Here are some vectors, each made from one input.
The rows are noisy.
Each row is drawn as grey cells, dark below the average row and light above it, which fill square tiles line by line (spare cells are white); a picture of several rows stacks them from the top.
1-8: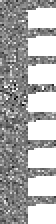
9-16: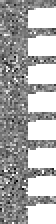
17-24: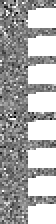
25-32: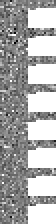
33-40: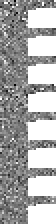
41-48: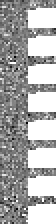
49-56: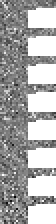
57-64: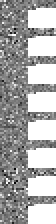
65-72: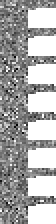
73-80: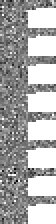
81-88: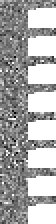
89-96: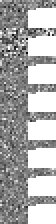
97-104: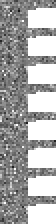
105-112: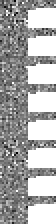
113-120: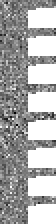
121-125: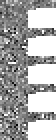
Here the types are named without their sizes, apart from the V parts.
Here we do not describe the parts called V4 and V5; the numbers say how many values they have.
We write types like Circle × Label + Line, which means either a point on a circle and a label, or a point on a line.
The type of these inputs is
Bool × (Line + V5) + V4.
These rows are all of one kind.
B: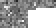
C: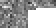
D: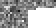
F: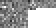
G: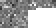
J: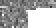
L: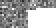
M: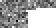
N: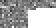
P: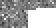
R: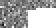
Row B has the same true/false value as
C, D, G and M.
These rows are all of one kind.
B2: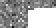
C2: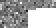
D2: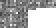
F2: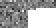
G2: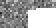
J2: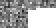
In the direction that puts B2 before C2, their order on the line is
B2, J2, D2, C2, G2, F2.
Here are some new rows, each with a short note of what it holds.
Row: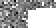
a value of V4
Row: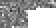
a true/false value and a value of V5
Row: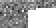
a point on a line and a true/false value
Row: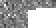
a true/false value and a value of V5
